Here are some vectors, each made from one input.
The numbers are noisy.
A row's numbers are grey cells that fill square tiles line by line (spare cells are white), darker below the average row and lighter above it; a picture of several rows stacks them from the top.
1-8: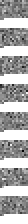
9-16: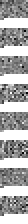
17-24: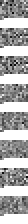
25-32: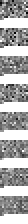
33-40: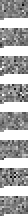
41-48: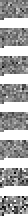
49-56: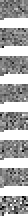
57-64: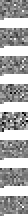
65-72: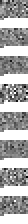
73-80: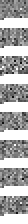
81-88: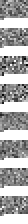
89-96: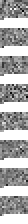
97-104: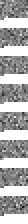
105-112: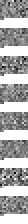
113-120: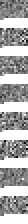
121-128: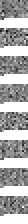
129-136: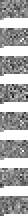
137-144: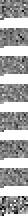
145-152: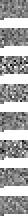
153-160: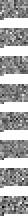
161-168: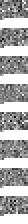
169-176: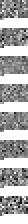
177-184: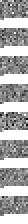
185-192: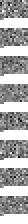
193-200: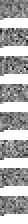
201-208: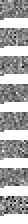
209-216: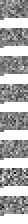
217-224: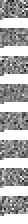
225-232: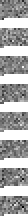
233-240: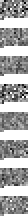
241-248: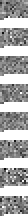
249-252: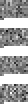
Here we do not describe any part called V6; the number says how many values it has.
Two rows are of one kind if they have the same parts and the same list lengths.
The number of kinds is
2.
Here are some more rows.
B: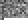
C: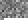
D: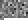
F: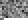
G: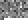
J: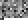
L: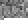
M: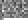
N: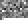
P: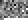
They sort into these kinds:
B, C, D, F, G, J, L, P
M, N

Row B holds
a point on each of two 10-point lines, three true/false values and a value of V6.
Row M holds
a point on a 10-point line and two values of V6.
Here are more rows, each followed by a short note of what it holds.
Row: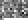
a point on a 10-point line and two values of V6
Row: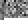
a point on a 10-point line and two values of V6
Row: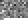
a point on a 10-point line and two values of V6
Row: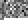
a point on a 10-point line and two values of V6
